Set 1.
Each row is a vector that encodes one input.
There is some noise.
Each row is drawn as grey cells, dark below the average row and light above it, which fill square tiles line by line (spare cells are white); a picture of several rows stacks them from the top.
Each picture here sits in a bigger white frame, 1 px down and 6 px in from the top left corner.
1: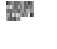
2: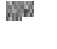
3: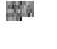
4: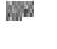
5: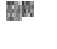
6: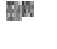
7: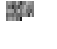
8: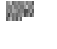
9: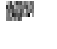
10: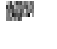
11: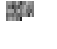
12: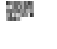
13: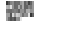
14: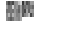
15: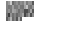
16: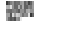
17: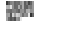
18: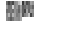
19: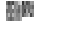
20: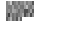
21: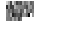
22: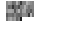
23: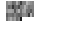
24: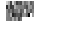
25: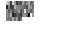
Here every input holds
a point on a 5-point line.
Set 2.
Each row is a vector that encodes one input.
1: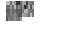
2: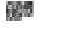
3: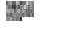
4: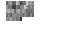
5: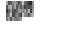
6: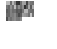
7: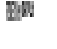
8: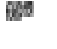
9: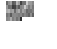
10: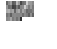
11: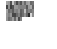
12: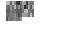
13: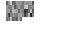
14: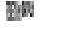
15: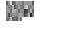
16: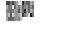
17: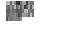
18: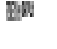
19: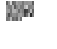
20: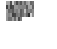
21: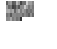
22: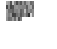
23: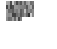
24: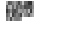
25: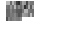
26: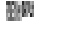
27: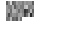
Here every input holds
a point on a 6-point line.
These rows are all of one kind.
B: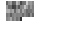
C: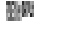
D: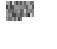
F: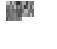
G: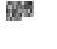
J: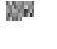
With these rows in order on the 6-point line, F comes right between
D and G.
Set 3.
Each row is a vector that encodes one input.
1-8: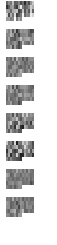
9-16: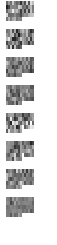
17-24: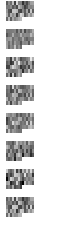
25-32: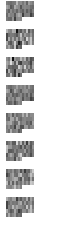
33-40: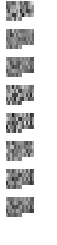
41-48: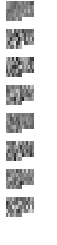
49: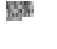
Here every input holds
a point on a 5-point line.
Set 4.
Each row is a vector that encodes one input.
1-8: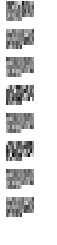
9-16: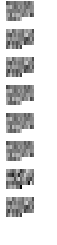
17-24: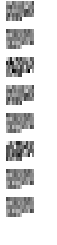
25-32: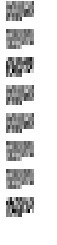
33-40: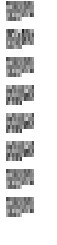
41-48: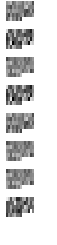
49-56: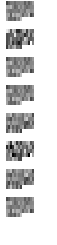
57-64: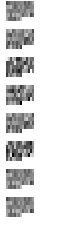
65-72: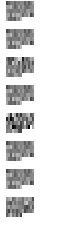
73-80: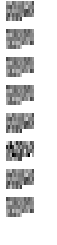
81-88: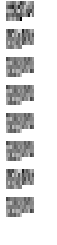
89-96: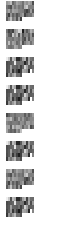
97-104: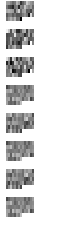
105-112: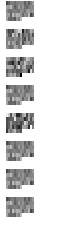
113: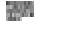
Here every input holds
a point on a 7-point line.
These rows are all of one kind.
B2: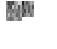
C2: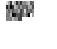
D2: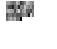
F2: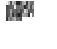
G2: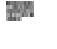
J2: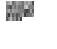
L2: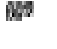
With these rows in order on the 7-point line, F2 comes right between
C2 and L2.
